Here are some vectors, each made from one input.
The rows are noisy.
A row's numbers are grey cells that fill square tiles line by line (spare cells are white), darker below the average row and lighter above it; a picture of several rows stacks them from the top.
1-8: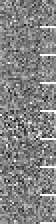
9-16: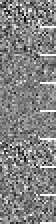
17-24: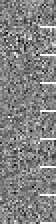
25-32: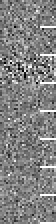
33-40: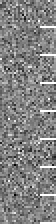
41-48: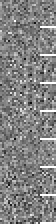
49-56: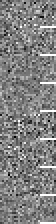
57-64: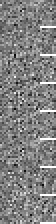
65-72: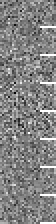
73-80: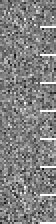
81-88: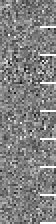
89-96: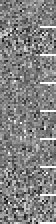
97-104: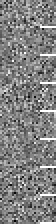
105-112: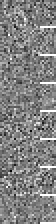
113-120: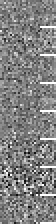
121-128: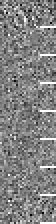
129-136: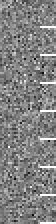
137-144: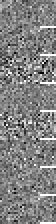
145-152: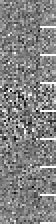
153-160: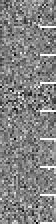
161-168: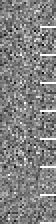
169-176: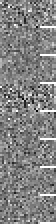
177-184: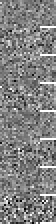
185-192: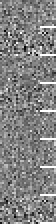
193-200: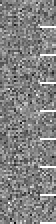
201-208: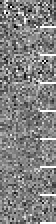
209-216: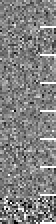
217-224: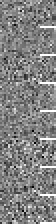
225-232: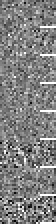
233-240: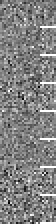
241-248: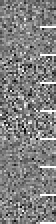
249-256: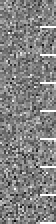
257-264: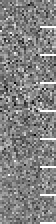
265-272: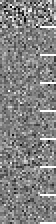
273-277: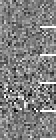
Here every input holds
a point on a 15-point circle, together with either a point on a 4-point line, or a point on a 10-point line.
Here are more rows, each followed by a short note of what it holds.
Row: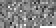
a point on a 15-point circle and a point on a 4-point line
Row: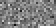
a point on a 15-point circle and a point on a 4-point line
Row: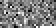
a point on a 15-point circle and a point on a 4-point line
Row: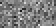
a point on a 15-point circle and a point on a 4-point line
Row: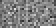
a point on a 15-point circle and a point on a 4-point line
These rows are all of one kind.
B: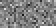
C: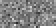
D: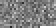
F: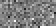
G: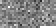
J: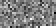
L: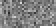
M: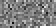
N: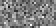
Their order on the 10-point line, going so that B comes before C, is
M, D, N, J, B, G, F, C, L.
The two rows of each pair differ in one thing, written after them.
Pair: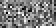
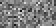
the place on the 4-point line
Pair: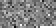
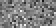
the place on the 4-point line
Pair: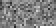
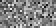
the place on the 15-point circle
